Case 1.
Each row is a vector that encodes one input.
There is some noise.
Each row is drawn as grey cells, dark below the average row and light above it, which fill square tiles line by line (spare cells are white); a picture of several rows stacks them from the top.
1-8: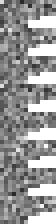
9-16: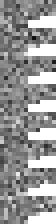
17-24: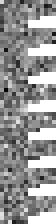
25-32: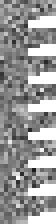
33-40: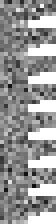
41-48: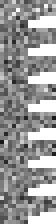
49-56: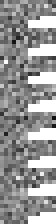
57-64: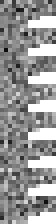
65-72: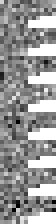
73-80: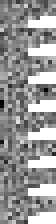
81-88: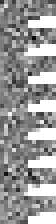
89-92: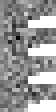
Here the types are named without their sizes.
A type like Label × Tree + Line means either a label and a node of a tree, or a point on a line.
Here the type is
Circle.
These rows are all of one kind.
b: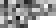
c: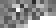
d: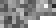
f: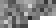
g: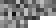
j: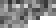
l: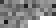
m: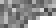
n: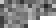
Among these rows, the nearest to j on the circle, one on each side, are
c and n.
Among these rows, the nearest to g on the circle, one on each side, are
f and l.
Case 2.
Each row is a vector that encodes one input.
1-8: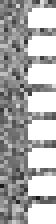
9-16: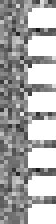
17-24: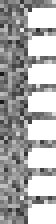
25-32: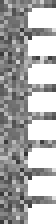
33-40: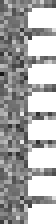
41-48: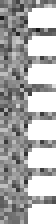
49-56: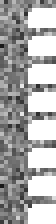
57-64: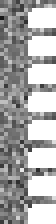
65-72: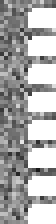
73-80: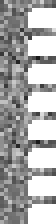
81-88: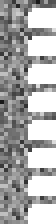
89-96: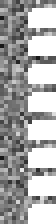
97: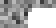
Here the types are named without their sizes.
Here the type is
Label.
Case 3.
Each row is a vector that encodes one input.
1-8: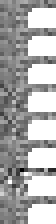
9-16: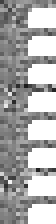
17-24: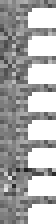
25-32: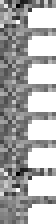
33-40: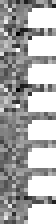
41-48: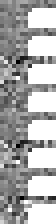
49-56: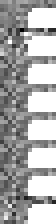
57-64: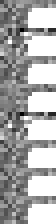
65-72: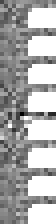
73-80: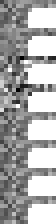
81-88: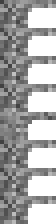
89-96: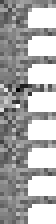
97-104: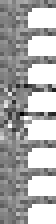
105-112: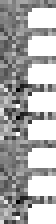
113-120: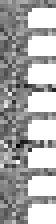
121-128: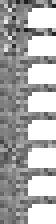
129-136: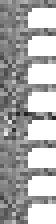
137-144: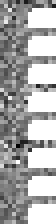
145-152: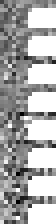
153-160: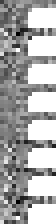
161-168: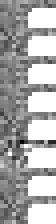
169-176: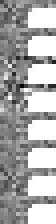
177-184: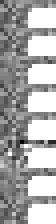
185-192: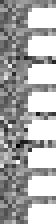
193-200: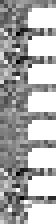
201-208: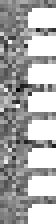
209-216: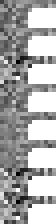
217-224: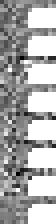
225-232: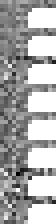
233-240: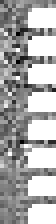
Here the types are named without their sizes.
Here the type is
Circle.
